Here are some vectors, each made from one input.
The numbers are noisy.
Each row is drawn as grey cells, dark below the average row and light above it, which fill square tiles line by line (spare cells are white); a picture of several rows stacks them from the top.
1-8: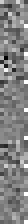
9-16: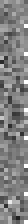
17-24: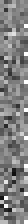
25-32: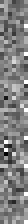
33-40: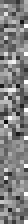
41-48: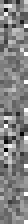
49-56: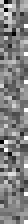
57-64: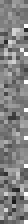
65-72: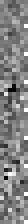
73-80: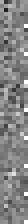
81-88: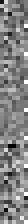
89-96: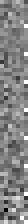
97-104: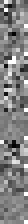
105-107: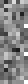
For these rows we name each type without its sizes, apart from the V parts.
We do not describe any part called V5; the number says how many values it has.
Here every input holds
either a point on a line, or a list of items, each a true/false value and a value of V5.
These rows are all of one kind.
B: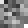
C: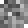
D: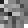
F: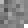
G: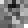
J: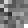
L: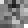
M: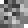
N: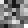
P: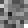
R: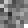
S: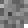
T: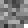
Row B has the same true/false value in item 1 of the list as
C, D, N and T.
